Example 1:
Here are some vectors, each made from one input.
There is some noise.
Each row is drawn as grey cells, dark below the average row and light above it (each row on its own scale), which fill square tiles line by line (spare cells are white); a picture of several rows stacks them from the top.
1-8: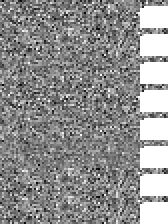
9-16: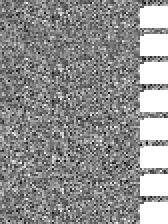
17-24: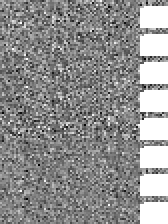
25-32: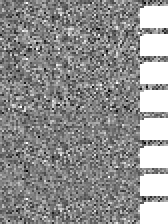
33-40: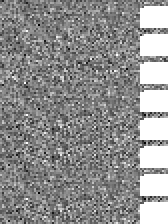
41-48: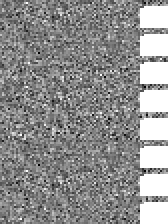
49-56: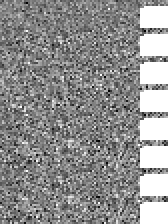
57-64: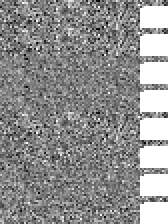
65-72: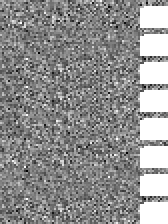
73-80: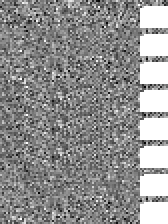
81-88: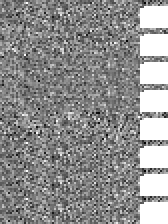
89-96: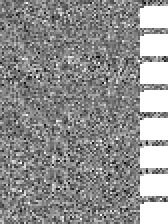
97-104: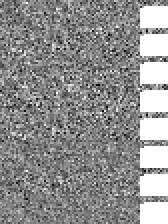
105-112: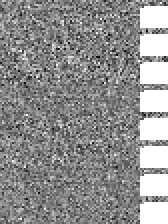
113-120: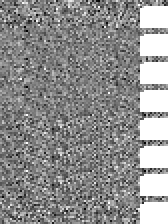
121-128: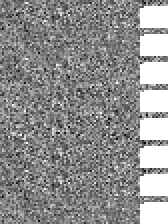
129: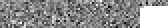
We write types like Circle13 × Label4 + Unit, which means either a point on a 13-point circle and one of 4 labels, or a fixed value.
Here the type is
Line11.
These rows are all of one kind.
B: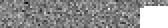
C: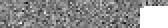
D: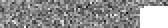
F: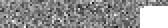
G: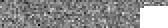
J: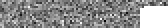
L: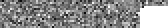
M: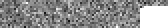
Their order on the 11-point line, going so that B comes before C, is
M, L, G, B, C, F, D, J.
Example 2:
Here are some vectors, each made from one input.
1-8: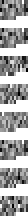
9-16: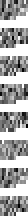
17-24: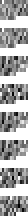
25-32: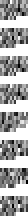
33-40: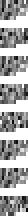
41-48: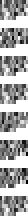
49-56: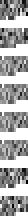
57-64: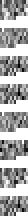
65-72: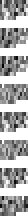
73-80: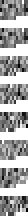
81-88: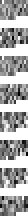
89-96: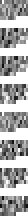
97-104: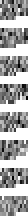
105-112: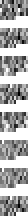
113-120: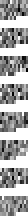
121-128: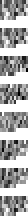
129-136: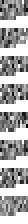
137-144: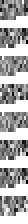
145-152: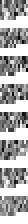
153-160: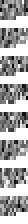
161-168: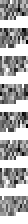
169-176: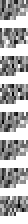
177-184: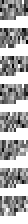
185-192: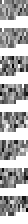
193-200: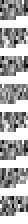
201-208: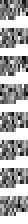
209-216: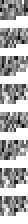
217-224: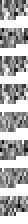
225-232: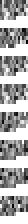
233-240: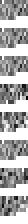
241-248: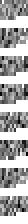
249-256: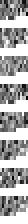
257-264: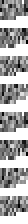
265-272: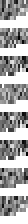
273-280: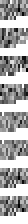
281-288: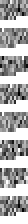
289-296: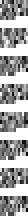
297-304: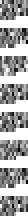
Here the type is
Label7.
